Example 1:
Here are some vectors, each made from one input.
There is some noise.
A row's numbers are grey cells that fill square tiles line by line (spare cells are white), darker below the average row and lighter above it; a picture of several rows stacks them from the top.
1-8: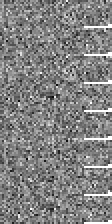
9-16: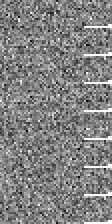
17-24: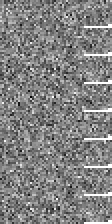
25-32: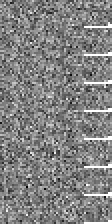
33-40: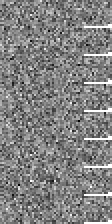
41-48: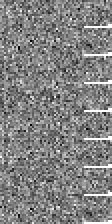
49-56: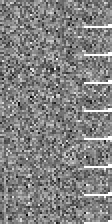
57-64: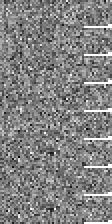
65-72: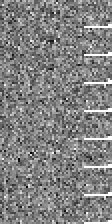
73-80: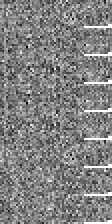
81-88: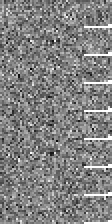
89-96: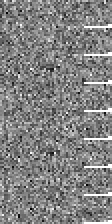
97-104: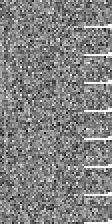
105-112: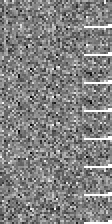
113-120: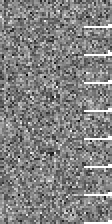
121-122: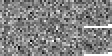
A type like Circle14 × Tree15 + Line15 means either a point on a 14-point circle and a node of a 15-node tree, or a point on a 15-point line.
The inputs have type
Circle11.
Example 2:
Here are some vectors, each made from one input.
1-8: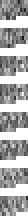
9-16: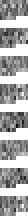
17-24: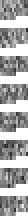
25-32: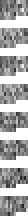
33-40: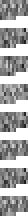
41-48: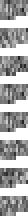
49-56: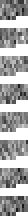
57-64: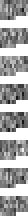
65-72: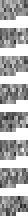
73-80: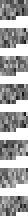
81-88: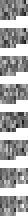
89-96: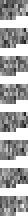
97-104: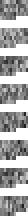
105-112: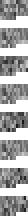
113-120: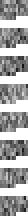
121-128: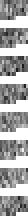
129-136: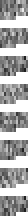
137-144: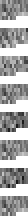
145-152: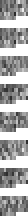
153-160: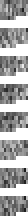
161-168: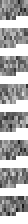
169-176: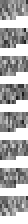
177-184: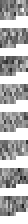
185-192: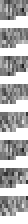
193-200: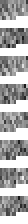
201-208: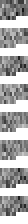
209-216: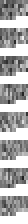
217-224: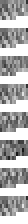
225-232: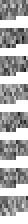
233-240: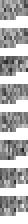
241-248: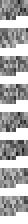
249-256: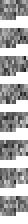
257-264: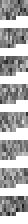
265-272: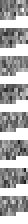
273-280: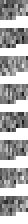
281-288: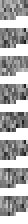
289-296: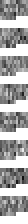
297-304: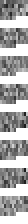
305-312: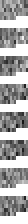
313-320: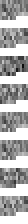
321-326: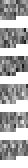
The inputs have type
Circle11.
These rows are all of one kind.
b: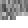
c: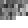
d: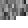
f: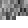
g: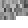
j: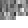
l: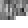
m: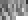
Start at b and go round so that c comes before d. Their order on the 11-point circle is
b, m, j, c, f, l, d, g.
